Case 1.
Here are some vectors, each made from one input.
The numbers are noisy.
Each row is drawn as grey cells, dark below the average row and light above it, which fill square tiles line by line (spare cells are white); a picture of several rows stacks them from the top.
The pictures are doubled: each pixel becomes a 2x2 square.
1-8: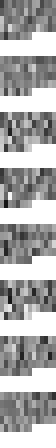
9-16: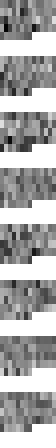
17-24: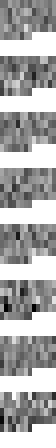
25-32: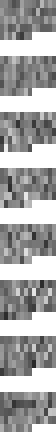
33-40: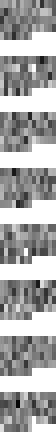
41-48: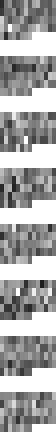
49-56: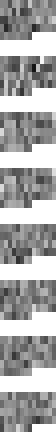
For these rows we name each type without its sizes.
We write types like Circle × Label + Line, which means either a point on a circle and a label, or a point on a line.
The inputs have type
Label.
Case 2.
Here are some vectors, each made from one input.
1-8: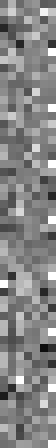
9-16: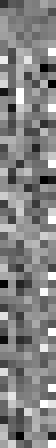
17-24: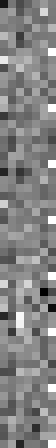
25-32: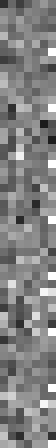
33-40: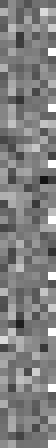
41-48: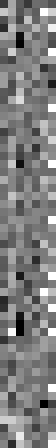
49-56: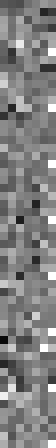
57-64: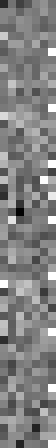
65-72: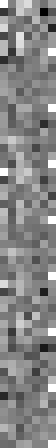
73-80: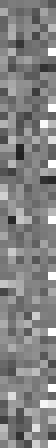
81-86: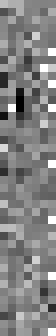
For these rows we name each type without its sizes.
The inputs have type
Line.
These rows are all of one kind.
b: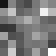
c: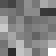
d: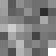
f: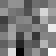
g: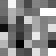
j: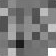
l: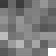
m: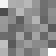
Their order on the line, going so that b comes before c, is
g, m, b, l, c, d, j, f.
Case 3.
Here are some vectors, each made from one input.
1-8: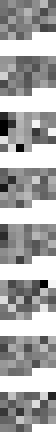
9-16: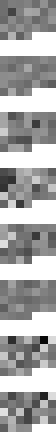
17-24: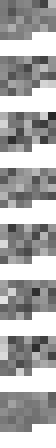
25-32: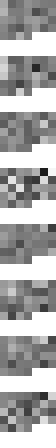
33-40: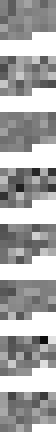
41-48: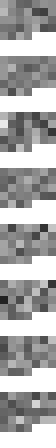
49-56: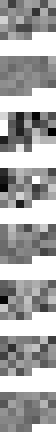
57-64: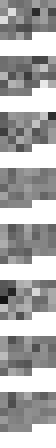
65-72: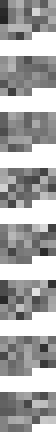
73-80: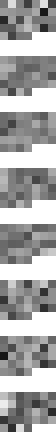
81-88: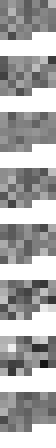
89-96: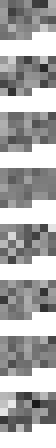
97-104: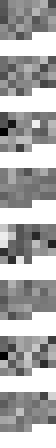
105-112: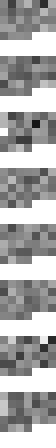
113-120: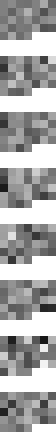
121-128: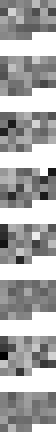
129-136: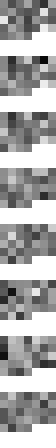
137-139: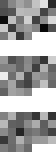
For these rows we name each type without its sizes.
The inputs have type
Bool × Bool × Bool.
